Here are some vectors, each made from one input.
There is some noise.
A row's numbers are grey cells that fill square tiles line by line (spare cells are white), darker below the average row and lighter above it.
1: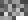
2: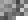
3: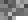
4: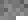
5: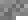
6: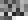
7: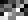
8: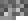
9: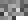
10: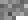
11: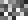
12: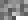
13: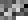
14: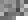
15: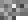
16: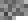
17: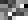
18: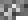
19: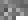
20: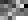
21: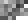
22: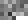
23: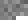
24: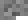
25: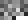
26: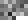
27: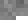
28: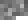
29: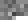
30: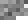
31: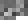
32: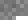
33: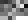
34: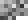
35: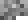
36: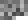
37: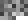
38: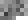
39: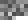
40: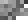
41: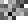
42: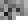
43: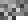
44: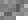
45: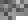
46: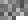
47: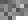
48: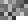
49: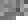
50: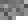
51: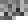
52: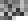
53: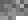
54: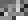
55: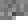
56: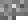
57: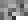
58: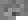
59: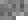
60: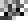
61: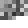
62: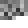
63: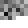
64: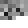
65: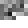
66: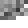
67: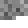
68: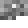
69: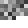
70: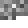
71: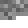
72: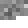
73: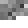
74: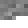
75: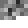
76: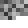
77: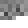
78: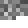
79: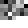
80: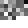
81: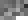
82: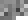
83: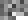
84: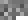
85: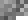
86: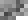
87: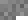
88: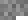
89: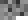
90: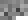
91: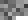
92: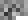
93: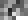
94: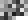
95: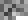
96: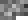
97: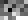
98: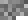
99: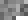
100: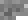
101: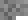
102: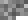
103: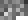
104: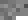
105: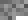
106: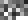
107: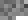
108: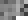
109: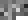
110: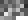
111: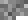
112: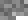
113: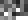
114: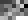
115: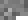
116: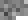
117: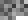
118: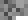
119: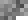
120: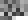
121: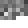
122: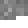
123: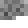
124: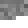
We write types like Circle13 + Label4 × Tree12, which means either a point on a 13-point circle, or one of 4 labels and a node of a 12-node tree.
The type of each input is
Bool × Bool × Bool × Bool + Label6 × Label6 + Unit.
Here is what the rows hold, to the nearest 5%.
About 5% of them hold a fixed value. About 15% of them hold two labels (each one of 6). The rest hold four true/false values.
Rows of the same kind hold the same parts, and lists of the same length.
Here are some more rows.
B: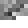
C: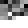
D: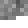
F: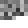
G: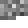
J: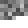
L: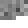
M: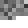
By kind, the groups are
B, D, F, J, L, M
C
G

